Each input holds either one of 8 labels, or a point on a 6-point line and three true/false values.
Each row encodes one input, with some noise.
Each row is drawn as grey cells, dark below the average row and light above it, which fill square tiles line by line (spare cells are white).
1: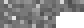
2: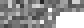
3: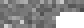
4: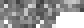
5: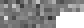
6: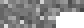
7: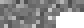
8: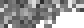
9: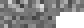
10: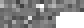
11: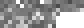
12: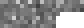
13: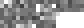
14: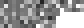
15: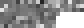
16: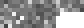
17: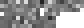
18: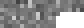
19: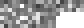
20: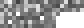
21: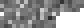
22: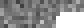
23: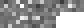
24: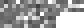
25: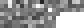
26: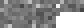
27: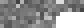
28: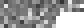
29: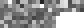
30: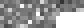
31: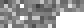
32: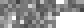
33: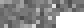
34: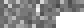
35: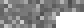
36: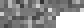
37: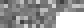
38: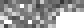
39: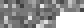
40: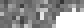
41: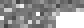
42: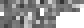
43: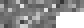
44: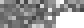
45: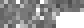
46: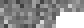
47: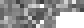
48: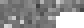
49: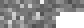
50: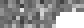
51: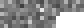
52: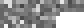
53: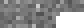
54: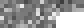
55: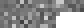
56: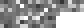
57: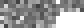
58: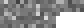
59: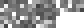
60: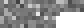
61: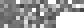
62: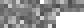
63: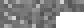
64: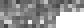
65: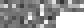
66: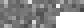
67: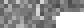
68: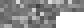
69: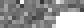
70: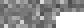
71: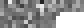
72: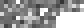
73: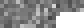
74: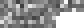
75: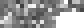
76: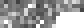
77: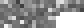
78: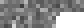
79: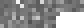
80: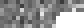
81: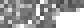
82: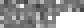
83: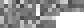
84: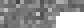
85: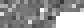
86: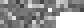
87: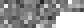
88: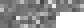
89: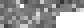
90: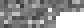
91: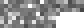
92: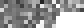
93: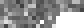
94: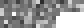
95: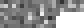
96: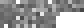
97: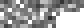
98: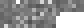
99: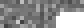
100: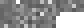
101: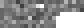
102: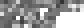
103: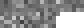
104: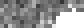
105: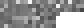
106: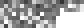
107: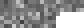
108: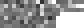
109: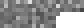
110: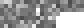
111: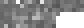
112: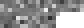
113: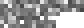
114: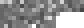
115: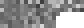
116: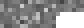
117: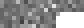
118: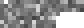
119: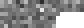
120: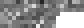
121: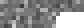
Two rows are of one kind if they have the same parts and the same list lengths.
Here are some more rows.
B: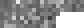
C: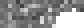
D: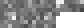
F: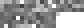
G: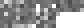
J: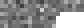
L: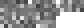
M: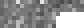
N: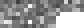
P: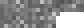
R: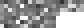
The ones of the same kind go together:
B, D, F, G, L, M, P, R
C, J, N

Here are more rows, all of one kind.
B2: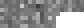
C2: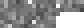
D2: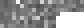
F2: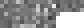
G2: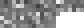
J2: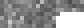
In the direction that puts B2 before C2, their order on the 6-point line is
G2, D2, F2, B2, C2, J2.
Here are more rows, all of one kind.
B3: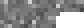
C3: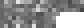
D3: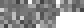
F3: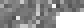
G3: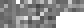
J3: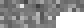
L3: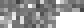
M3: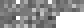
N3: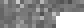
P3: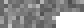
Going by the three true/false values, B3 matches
C3, G3 and N3.
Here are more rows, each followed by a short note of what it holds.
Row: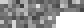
one of 8 labels
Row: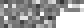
one of 8 labels
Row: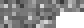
one of 8 labels
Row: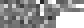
one of 8 labels
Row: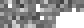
one of 8 labels
